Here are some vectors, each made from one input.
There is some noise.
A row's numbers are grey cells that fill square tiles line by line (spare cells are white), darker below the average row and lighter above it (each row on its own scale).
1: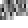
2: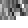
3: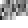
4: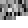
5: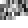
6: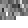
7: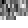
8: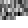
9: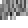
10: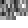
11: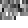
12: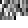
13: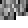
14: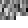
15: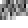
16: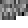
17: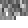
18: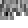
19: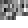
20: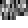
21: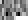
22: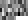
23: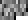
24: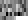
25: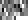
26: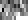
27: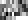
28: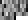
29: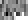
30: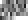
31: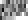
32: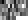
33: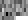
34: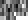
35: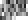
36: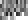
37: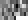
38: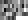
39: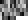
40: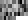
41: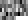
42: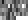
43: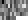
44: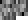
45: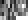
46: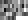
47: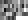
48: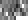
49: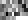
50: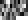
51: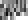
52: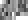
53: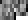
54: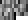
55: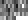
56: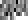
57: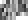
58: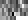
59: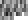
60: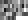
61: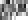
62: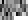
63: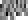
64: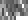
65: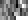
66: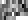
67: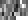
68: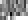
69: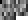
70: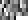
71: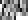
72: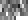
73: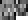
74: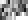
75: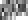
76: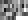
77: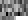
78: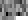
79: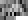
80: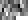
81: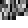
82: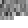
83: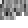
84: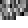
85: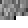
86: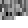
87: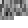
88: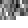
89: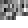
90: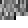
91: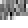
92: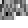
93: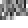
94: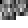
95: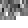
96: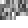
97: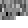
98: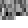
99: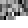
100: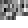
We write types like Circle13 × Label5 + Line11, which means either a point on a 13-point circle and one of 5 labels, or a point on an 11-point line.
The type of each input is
Bool × Circle11 + Unit.
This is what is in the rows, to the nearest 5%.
About 90% of them hold a point on an 11-point circle and a true/false value. The rest hold a fixed value.
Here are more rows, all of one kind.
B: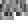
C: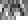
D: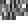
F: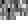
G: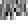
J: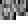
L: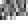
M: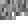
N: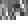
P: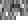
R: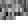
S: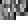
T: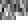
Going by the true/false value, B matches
G, L, M and R.
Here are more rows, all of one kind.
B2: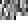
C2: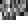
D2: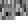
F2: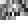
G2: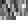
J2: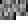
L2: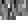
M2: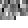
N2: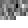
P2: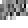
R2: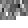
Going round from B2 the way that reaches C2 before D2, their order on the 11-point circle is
B2, F2, J2, C2, D2, L2, G2, N2, P2, R2, M2.
